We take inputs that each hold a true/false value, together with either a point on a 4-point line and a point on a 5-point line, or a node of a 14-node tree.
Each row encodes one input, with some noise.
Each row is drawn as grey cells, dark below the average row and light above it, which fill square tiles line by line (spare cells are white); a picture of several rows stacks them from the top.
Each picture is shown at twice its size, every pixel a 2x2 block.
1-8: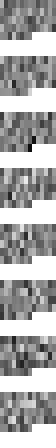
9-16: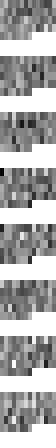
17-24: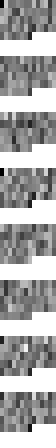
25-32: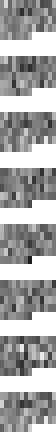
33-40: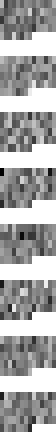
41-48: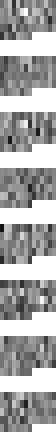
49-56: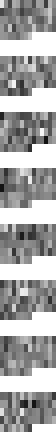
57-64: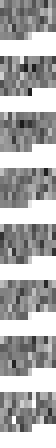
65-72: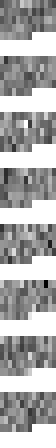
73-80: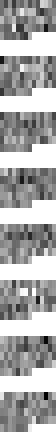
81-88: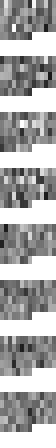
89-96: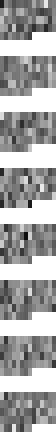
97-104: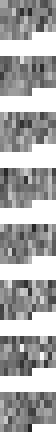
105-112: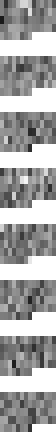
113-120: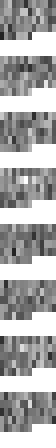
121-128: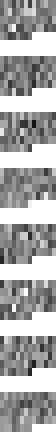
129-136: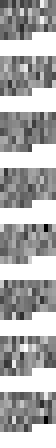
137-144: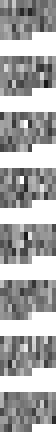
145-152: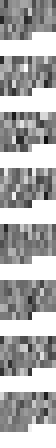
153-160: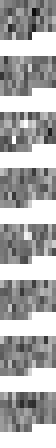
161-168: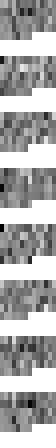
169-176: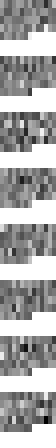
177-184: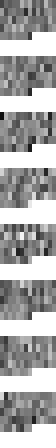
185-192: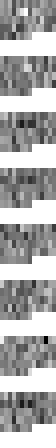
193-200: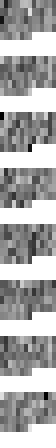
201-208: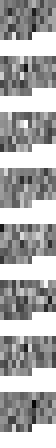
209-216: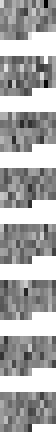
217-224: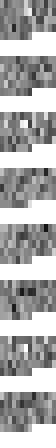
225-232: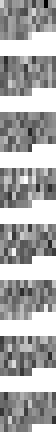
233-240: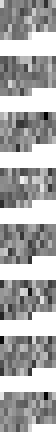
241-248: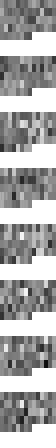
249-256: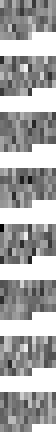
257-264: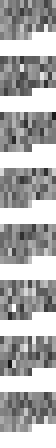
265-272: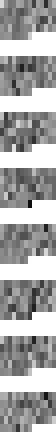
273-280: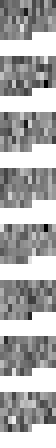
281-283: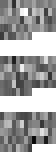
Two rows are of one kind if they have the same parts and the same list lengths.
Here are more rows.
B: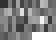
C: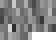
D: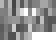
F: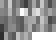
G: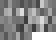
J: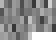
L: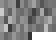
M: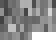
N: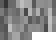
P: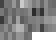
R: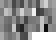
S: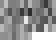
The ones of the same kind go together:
B, D, F, G, R
C, J, L, M, N, P, S

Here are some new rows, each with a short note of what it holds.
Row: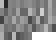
a node of a 14-node tree and a true/false value
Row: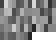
a point on a 4-point line, a point on a 5-point line and a true/false value
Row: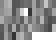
a point on a 4-point line, a point on a 5-point line and a true/false value
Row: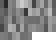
a node of a 14-node tree and a true/false value
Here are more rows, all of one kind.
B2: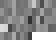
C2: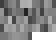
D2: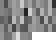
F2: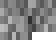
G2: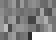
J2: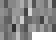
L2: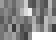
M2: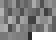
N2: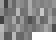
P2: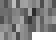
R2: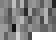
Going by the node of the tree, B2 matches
F2 and N2.
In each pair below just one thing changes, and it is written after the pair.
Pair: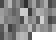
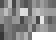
the true/false value
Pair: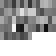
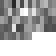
the place on the 4-point line
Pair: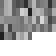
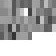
the place on the 5-point line
